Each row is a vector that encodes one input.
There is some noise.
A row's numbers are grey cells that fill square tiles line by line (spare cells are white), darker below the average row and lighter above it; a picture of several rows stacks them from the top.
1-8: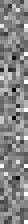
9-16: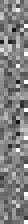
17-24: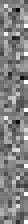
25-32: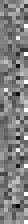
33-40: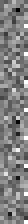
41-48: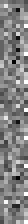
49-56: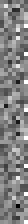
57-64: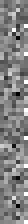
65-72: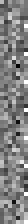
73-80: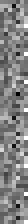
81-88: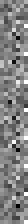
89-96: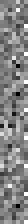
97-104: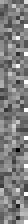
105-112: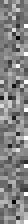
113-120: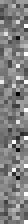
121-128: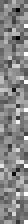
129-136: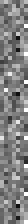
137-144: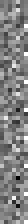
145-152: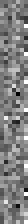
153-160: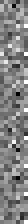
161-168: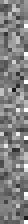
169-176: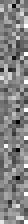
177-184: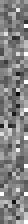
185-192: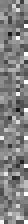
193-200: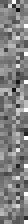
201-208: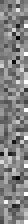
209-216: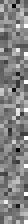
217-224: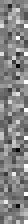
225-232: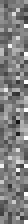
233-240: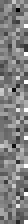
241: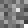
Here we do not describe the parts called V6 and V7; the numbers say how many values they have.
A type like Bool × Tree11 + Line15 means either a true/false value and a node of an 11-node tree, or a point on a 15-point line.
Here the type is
Line9 × V6 × V7 + List2(Line5).
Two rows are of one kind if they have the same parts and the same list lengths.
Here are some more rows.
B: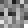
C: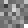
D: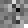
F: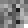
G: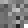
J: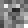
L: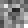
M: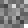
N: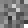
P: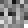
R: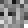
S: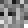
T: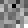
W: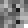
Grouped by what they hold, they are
B, P, R, S
C, G, M, N
D
F, J, L, T, W

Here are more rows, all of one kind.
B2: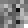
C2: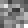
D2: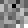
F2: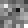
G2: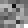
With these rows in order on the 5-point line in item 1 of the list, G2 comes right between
B2 and D2.
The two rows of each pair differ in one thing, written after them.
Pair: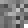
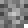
the value of V6
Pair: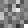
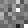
the value of V6
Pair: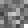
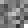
the value of V6
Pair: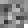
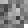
the place on the 9-point line
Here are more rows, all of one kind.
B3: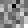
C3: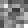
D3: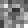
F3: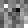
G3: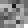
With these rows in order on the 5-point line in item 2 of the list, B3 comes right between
D3 and F3.
